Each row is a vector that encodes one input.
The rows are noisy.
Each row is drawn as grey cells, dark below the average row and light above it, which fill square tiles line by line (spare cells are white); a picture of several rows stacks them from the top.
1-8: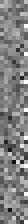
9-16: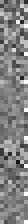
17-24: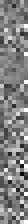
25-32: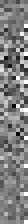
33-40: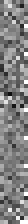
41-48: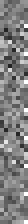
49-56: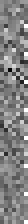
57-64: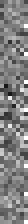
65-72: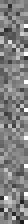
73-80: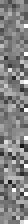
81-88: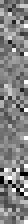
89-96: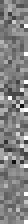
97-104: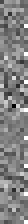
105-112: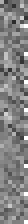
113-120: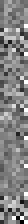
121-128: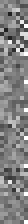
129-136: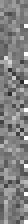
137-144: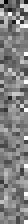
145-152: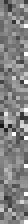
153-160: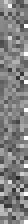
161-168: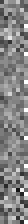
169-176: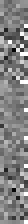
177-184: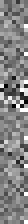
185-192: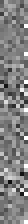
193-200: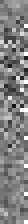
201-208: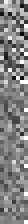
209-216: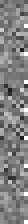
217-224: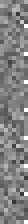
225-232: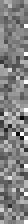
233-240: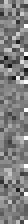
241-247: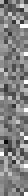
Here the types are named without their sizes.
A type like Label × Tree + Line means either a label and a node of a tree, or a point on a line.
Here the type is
Label × Label × Label.
